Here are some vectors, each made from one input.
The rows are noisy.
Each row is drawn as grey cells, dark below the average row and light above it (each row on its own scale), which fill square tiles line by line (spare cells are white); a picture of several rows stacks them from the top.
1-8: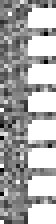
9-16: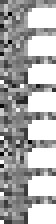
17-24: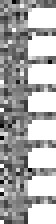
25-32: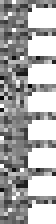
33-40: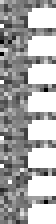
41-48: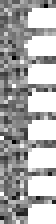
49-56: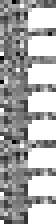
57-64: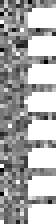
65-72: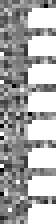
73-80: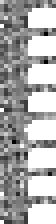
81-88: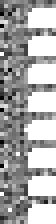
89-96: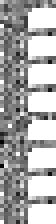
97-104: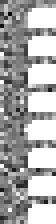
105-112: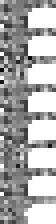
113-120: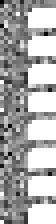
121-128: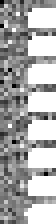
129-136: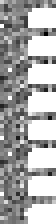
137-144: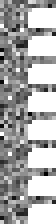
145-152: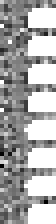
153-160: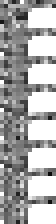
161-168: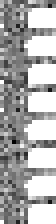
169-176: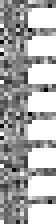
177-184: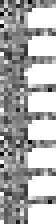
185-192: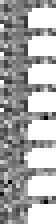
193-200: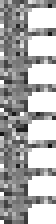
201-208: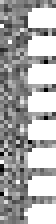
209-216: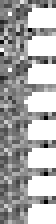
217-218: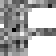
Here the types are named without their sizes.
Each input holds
either a label, or three true/false values.
